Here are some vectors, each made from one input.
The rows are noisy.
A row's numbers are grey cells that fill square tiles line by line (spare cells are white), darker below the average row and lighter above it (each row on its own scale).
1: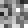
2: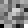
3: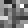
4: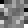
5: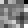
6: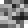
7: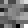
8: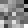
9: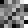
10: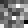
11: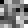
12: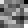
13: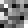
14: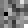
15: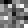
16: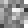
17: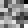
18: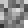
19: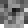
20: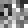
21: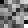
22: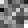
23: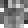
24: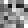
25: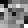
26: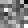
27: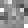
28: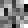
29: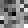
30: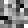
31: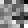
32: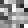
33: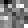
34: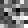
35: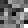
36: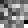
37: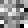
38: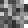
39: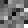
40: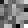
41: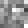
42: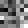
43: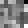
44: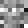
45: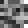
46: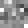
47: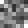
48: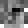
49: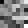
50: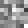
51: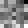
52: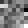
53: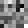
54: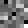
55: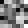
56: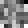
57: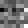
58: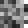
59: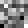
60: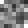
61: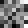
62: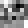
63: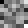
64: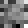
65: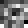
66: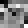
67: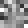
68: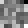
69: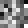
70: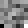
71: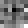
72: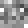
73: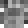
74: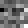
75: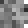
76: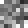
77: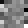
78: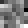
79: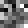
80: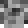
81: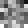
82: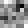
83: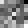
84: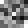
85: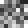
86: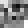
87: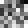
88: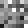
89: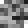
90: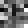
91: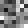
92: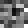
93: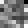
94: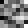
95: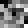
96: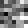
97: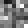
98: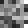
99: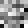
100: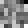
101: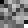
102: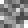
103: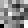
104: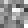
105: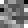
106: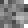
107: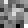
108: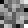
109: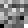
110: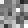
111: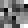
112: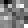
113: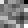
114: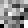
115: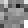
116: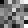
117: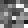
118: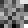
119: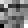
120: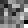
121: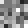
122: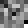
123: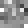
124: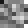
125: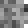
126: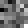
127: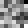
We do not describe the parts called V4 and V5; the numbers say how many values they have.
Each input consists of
a point on a 6-point line, a true/false value, a value of V4 and a value of V5.
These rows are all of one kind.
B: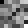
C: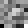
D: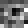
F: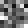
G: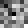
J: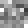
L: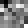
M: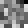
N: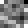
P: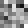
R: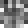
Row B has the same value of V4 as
C, J and P.
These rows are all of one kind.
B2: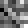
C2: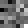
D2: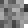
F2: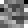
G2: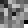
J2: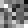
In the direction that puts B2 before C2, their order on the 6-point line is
D2, G2, J2, F2, B2, C2.
